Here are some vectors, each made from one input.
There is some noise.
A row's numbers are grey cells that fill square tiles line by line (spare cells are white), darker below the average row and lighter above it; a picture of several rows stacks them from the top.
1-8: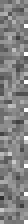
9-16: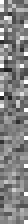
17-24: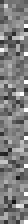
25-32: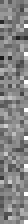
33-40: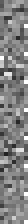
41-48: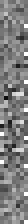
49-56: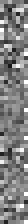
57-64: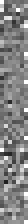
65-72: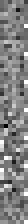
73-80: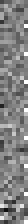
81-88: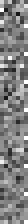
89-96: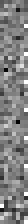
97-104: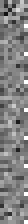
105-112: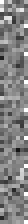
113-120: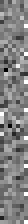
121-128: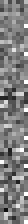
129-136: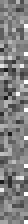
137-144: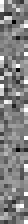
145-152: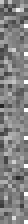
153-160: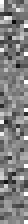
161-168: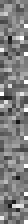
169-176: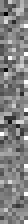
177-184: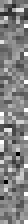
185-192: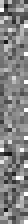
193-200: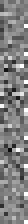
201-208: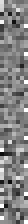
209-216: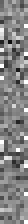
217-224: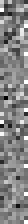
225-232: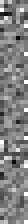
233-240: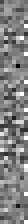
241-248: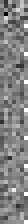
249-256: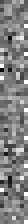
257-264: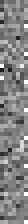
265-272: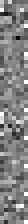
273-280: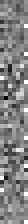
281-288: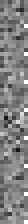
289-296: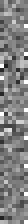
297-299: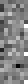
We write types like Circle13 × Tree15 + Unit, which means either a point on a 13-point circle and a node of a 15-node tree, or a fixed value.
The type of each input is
Bool × Circle9 + Line5 × Line5.
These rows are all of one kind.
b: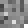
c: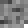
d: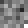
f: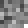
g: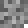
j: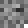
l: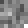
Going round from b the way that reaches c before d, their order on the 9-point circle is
b, j, l, f, c, d, g.
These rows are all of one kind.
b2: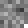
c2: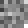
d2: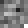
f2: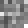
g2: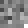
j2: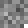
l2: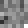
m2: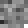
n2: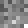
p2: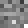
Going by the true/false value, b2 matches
d2, j2 and m2.
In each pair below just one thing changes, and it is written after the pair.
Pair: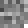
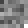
the true/false value
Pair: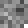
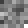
the place on the 9-point circle
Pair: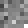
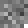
the true/false value
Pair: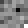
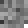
the place on the 9-point circle
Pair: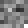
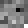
the place on the 9-point circle
